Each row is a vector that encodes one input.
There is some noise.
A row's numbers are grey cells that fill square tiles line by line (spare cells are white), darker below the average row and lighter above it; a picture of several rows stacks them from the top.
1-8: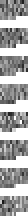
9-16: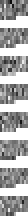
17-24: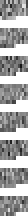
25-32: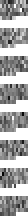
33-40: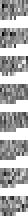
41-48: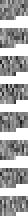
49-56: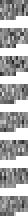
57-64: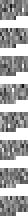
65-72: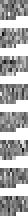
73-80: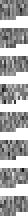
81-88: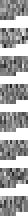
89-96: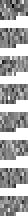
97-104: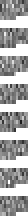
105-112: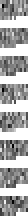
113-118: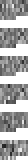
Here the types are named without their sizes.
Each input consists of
a node of a tree, together with either a point on a line, or four true/false values.
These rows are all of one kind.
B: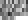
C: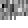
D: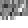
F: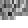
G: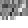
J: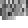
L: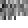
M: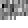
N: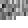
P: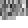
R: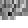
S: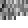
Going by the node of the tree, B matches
F, N, R and S.
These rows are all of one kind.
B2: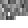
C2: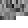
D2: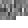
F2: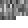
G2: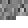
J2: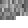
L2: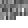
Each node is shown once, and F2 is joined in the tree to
J2.
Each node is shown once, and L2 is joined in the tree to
B2.
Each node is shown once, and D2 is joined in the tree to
C2 and G2.
